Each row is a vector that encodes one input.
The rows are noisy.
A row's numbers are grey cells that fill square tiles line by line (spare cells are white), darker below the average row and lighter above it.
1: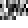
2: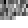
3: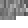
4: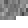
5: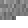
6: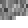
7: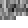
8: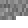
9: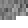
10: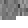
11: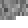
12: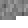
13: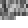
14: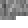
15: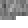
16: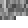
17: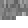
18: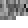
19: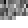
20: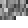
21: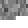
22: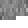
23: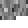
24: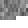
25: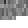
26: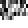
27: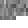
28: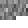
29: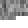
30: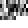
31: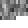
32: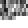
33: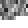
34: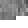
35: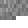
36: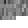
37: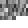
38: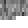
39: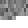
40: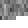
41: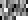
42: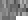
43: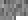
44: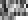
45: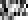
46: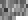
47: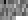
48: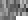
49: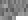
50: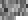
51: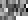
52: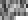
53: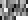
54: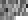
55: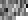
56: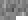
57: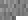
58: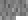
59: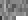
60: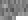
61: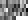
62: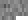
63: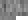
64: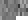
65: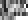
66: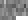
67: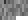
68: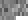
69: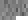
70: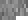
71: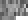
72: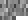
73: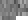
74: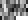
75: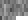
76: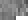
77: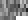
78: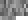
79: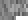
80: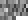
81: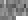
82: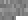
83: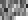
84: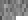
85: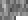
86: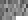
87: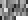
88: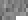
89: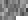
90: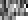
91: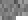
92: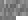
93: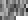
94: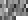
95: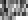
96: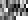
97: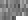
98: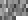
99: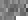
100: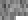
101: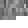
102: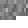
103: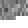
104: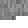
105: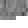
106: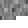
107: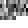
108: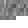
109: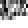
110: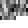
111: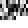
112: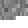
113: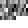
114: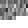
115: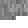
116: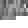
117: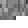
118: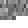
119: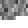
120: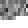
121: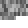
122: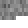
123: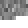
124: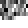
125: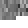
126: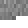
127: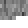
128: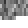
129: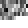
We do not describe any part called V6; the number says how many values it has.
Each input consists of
a point on a 5-point circle, together with either a node of a 7-node tree, or a list of up to two values of V6.
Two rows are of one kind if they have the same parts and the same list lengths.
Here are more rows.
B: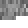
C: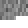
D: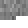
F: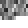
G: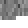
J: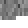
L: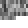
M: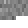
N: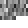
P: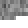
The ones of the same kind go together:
B, C
D, L, N
F, G, J
M, P

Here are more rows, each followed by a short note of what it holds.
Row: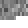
a point on a 5-point circle, together with a list of two items
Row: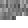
a point on a 5-point circle, together with the empty list
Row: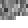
a point on a 5-point circle, together with a list of two items
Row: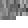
a point on a 5-point circle, together with the empty list
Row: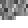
a point on a 5-point circle, together with the empty list
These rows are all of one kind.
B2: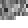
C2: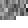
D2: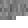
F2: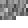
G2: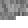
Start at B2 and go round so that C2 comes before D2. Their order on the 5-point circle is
B2, G2, F2, C2, D2.
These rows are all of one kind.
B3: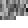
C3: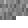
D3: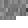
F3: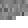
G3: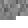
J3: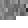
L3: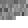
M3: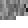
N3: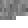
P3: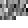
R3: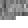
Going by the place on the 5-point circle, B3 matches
F3, L3, M3 and N3.
